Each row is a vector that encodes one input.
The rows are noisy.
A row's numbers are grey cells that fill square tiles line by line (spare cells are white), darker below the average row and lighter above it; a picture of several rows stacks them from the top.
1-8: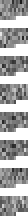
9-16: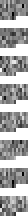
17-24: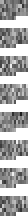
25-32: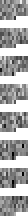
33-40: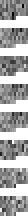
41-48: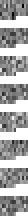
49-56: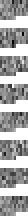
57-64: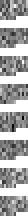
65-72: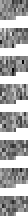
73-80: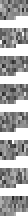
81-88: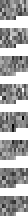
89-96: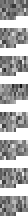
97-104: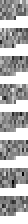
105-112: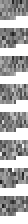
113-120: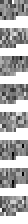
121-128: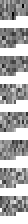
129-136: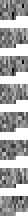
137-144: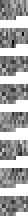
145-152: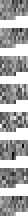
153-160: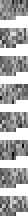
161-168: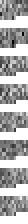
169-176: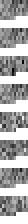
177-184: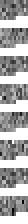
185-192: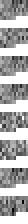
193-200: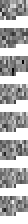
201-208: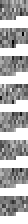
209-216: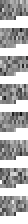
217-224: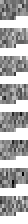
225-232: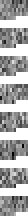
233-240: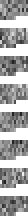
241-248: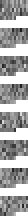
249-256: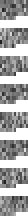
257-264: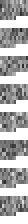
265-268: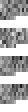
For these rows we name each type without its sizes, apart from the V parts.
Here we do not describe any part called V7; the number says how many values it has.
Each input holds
either a label and a point on a line, or a value of V7.
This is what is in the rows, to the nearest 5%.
About 40% of them hold a label and a point on a line. The rest hold a value of V7.
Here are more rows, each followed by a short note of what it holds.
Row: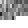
a value of V7
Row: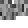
a value of V7
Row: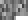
a value of V7
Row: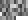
a label and a point on a line
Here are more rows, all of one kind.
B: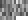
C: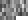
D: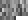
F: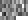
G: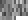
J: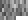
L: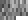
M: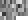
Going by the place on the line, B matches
F and M.
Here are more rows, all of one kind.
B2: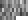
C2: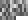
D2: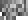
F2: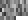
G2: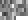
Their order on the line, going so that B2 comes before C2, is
B2, C2, F2, G2, D2.
